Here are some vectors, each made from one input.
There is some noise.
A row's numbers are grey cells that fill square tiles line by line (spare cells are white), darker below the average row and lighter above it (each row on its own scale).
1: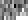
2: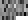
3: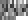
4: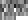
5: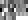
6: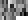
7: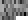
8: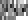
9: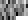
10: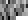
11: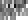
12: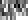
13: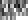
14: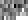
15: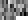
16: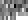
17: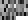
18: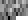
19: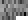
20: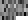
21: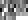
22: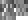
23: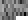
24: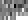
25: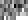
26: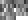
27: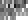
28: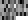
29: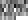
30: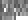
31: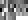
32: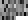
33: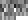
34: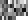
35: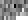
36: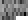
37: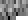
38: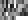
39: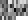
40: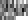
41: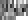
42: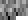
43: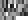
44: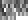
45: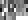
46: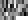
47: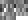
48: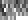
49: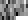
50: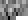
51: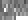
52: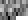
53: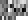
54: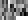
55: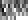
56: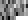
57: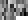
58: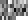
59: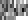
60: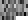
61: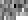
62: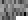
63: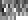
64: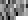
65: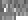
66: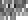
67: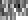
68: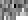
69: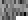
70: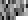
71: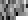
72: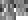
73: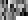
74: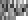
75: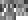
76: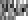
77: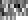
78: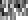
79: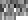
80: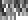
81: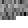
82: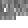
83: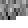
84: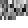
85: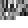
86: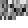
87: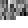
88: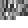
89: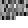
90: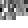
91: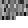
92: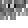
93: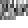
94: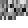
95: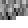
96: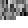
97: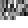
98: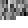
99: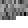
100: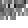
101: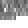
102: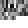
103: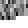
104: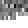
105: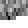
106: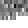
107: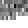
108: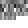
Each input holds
either a point on a 9-point line, or three true/false values.
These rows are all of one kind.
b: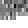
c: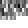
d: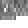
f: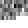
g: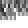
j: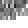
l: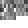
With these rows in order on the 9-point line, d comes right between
g and l.
